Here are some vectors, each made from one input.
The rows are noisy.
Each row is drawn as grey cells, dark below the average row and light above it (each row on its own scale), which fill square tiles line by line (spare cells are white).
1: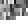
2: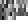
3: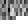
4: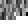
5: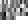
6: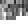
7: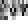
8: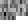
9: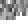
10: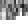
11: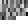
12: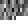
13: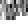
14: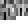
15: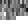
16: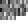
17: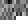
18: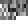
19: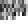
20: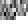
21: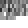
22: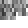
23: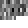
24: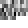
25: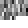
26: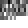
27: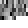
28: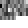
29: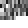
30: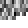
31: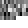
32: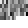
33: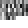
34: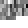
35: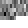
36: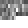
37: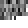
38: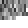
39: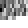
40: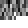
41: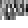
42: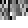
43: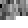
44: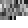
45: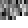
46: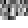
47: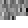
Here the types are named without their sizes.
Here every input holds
a label, together with either a fixed value, or three true/false values.
